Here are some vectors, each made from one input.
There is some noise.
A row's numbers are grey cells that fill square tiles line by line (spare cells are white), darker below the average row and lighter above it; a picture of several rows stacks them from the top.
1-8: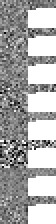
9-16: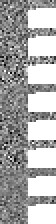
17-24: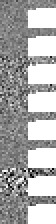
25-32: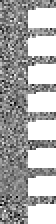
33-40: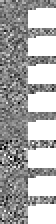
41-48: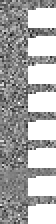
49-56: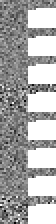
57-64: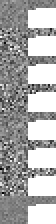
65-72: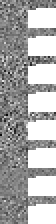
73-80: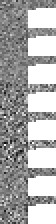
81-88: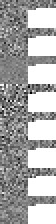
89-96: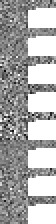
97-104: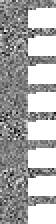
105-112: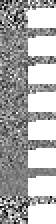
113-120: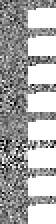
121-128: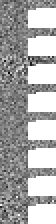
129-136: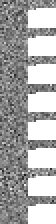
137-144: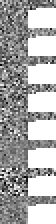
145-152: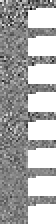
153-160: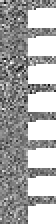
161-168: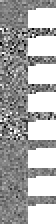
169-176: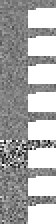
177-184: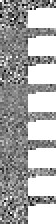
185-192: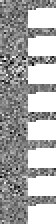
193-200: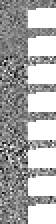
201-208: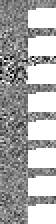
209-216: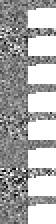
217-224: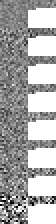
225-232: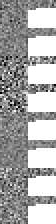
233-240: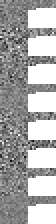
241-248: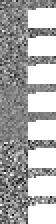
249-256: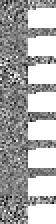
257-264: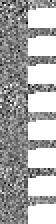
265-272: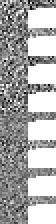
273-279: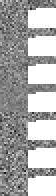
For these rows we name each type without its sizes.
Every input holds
a point on a circle and a point on a line, together with either a point on a circle, or a fixed value.
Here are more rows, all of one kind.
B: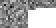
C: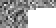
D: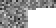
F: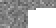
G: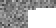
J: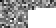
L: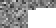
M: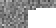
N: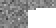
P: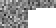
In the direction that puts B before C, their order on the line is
L, M, F, B, J, N, G, C, P, D.
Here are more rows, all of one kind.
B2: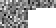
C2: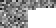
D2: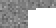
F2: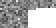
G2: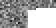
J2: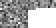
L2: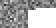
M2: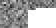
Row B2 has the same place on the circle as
D2 and G2.
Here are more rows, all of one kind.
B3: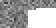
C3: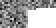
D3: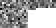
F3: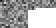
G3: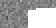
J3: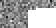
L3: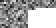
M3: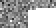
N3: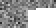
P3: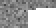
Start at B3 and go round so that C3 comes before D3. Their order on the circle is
B3, J3, G3, L3, F3, C3, M3, D3, P3, N3.
